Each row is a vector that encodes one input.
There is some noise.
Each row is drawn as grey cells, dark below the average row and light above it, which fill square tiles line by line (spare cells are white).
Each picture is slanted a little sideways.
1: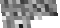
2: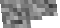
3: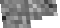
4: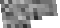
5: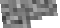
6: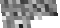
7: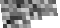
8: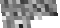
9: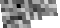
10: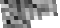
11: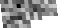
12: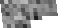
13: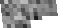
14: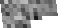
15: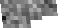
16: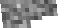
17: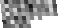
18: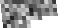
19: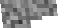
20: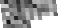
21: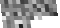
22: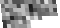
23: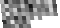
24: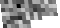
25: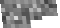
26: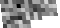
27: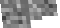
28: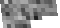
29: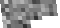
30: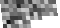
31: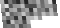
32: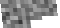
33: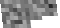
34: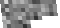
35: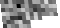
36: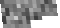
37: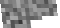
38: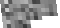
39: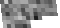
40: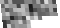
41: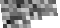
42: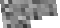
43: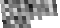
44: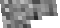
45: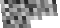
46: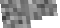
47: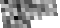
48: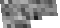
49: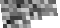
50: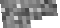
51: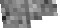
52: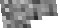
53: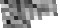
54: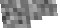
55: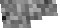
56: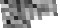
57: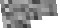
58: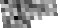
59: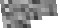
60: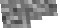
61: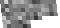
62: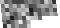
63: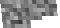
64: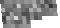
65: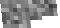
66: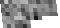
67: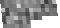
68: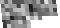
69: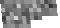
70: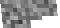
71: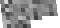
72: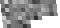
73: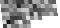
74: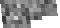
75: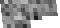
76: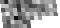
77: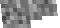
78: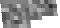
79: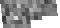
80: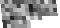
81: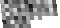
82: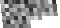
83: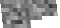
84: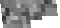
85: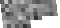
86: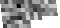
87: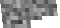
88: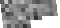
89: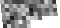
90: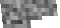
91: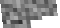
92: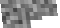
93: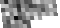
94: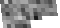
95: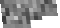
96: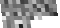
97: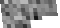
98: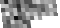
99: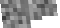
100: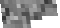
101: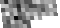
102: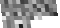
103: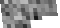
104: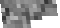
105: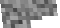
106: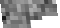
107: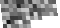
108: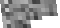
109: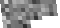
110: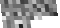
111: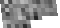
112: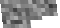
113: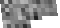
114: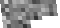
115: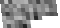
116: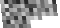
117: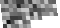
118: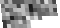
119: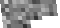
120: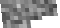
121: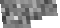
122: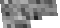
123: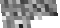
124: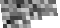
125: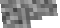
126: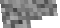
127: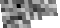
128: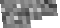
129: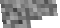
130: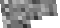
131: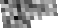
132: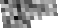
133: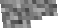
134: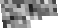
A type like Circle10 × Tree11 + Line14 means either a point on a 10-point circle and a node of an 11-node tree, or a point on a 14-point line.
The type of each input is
Bool × Bool × Bool + List2(Line9).
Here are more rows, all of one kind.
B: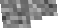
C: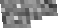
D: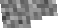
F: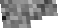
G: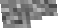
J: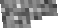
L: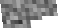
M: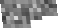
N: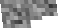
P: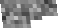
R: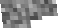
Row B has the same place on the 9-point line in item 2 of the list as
G, M, N and P.
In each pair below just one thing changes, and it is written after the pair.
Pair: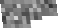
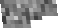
the place on the 9-point line in item 2 of the list
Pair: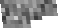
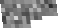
the place on the 9-point line in item 2 of the list
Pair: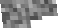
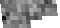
the place on the 9-point line in item 1 of the list
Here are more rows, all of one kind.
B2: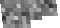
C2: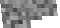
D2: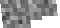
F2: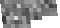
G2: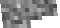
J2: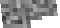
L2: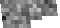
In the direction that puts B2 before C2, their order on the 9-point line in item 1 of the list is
F2, B2, L2, D2, J2, C2, G2.
